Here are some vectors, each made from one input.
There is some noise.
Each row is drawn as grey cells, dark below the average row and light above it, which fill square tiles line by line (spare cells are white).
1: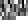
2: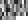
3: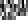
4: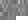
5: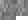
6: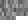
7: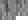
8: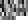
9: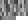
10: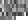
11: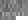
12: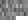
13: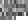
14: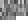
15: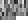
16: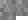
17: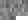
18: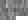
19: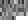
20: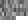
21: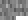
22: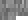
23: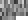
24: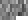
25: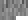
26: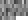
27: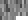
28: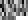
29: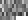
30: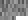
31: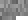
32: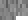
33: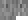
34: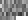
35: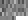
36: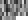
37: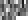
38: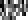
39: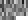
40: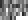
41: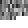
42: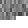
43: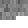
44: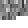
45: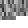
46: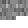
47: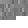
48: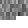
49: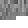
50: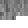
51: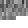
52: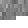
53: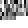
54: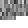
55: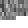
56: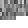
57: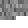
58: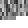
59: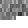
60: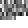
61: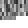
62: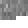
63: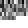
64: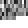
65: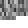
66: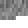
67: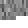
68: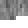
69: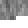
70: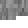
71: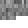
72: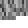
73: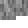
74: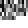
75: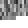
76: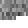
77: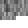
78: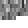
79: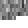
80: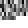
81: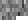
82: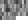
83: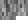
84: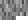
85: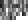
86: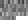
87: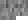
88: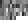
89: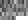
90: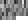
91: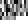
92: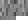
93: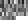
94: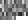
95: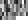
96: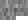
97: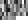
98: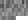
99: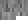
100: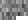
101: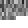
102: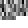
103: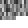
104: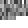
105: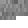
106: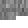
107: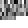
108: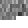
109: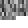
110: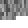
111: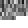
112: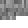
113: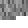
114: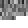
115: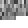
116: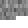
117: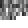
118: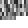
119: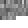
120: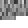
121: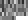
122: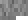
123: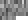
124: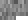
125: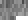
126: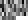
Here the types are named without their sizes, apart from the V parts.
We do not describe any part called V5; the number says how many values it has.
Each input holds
a list of items, each a true/false value and a value of V5.
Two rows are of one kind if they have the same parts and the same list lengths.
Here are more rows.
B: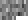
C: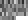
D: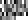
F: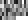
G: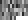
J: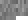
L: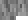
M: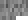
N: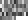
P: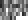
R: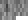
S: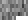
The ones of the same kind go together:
B, D, N, S
C, L, M, R
F, J
G, P

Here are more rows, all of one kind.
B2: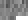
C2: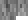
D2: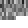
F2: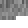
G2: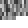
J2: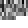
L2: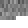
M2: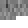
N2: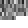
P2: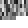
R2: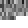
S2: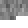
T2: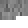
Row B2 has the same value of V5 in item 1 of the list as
C2, P2, R2 and S2.
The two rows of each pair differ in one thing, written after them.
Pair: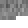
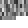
the value of V5 in item 1 of the list
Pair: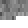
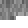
the true/false value in item 1 of the list
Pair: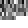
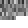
the value of V5 in item 1 of the list
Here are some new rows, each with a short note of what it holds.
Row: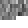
a list of one item
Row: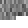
a list of one item
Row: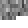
a list of one item
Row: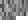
a list of three items
